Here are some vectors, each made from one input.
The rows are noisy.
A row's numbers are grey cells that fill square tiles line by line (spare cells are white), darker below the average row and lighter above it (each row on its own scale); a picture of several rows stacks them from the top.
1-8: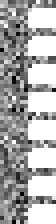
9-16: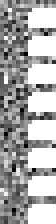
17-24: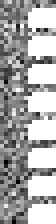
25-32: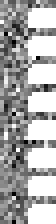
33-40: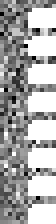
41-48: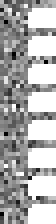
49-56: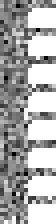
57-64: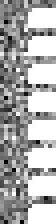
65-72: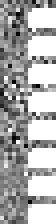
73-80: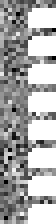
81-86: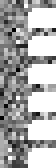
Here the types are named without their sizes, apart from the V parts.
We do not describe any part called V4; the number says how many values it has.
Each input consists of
a true/false value, together with either a point on a line, or a value of V4.
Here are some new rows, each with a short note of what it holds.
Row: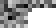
a true/false value and a value of V4
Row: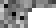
a true/false value and a value of V4
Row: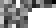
a true/false value and a value of V4
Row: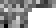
a true/false value and a value of V4
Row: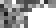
a point on a line and a true/false value
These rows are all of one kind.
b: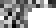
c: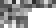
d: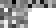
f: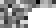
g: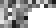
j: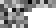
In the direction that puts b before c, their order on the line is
b, g, d, c, f, j.
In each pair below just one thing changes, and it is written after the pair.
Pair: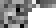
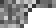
the value of V4
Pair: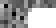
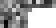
the value of V4
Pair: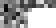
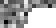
the value of V4
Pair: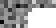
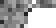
the value of V4
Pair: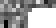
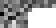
the value of V4
